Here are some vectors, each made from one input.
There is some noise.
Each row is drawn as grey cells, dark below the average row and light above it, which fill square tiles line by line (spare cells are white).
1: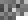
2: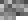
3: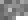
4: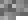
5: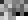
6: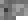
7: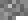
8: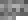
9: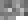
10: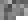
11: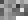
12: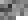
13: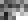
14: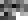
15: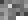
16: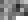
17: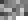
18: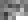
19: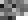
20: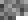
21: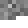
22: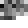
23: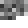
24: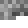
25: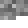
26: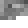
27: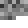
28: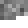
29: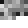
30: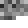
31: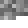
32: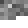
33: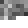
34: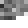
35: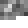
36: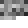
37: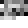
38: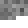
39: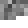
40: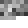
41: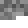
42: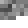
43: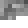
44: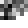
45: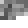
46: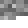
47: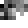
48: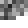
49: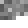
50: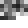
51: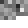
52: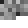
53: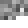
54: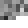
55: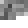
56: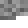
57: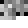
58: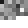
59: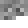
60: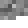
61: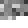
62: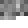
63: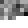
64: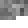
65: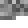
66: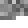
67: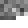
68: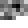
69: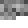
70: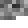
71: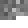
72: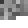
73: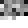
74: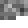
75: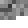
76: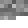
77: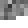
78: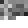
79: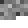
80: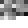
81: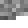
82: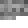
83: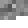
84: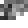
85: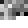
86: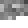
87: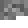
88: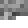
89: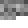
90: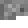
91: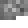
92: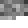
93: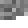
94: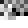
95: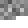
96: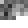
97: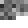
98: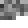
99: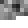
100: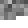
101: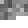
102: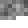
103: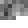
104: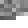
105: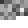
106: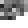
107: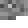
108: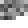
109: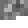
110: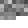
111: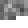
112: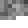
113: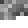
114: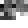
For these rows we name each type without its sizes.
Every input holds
a label, together with either a fixed value, or three true/false values.
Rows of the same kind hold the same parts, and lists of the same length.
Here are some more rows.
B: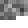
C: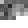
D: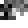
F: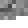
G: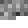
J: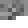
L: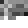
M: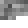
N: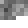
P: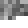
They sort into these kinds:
B, G, J, L, P
C, D, F, M, N

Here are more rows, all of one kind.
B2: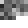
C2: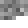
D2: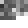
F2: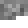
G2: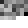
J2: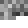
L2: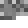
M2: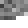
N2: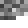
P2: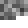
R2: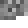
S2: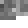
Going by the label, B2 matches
D2, G2 and S2.
